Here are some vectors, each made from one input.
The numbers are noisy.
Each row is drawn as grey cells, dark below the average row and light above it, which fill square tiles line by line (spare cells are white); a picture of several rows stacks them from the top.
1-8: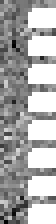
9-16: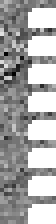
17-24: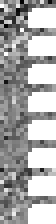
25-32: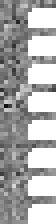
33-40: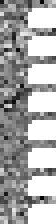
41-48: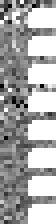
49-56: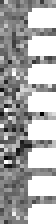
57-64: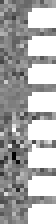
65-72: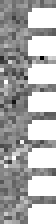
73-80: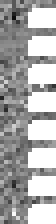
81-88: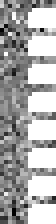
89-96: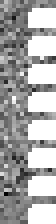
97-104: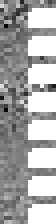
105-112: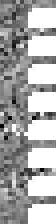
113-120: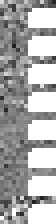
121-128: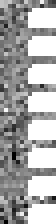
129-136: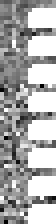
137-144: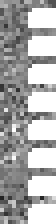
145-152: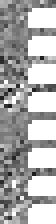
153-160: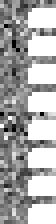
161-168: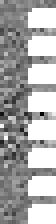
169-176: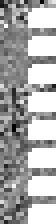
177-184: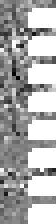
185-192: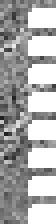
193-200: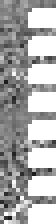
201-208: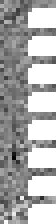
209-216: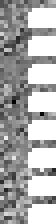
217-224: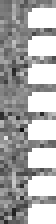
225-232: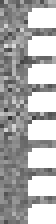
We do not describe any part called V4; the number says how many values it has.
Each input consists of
a point on an 8-point line, together with either a point on a 6-point line and a true/false value, or a value of V4.
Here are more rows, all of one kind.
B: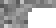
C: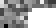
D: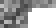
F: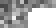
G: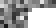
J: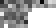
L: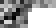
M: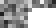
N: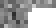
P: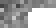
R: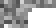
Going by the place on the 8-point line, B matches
D, L and R.
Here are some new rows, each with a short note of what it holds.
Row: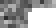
a point on a 6-point line, a point on an 8-point line and a true/false value
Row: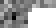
a point on a 6-point line, a point on an 8-point line and a true/false value
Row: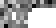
a point on an 8-point line and a value of V4
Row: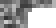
a point on a 6-point line, a point on an 8-point line and a true/false value
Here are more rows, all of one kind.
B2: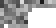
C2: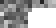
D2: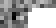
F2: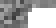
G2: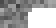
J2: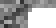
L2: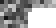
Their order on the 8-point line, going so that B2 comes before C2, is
D2, B2, C2, F2, L2, J2, G2.
